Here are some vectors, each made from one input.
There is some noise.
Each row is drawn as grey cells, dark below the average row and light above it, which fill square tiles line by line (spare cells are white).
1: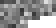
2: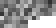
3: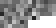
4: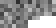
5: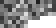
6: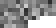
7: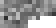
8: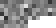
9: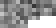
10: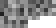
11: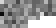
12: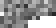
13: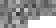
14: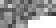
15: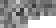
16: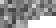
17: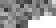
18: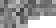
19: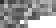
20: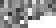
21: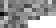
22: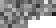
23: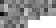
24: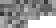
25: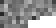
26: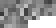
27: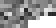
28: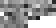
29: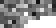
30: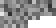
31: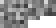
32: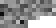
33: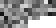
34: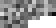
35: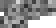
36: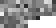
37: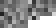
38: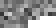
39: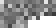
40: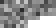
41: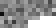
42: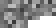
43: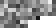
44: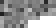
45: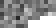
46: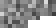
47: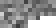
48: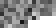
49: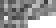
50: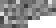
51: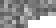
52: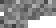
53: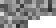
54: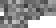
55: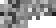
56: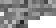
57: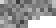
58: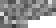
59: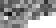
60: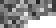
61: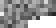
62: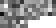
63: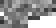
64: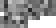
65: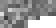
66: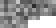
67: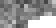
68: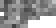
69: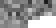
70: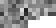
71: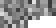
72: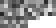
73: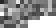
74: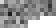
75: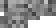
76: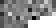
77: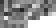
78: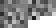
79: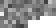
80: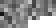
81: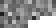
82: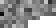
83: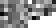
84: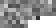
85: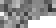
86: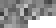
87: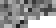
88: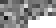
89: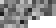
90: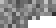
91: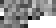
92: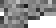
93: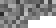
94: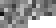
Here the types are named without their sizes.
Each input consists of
a list of points on a line.
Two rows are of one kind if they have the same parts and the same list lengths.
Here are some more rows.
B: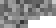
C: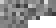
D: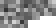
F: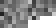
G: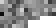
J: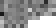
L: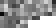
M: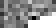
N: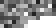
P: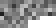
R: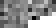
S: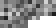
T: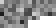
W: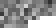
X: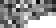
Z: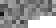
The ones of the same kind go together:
B, C, J, S, Z
D
F, G, L, M, P, R, T, W
N, X

